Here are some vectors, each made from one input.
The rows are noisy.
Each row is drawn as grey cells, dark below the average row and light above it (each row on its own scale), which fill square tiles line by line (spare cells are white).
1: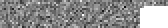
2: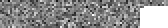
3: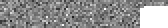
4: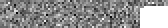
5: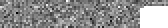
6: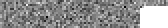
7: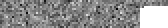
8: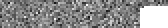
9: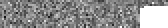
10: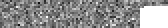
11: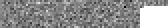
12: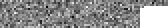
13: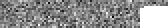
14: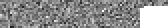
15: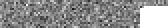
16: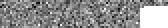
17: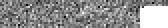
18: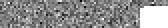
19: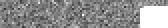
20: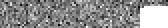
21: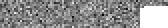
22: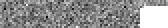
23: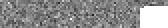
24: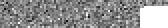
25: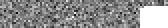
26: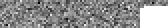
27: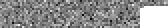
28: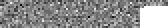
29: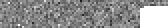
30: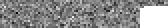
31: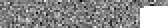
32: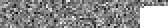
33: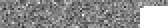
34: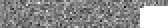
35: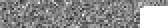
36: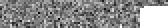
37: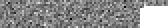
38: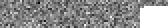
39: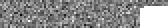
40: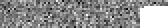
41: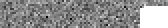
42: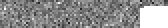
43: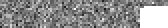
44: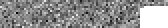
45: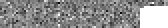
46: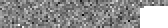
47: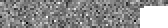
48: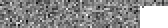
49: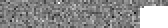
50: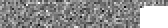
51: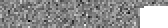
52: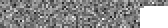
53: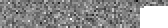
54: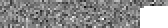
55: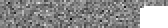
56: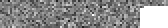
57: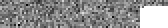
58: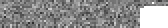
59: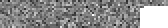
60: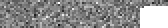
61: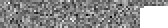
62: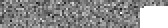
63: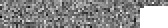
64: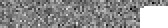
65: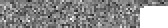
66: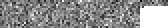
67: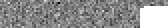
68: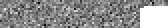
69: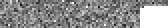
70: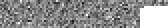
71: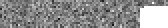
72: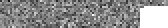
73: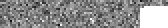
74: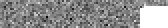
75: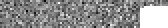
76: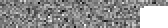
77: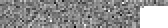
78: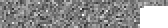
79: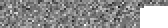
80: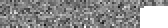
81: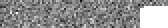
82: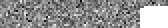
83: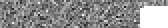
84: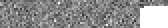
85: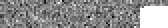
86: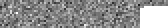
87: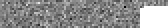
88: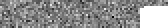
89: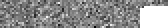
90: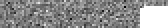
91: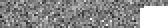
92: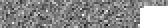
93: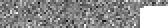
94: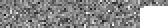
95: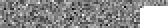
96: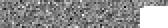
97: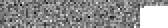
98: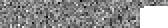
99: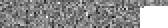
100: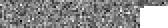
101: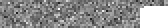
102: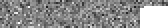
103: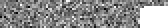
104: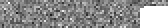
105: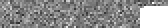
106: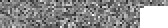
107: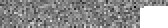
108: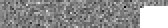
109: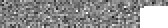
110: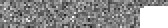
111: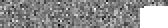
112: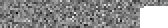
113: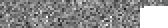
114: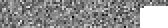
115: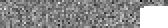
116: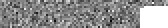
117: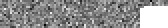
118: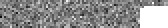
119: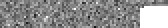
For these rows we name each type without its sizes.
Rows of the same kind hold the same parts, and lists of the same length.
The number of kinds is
4.
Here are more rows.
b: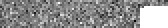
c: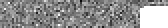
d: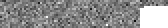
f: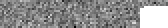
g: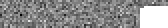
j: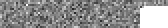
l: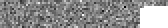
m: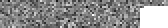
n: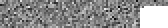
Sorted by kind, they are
b, d, f, n
c, g
j, l
m

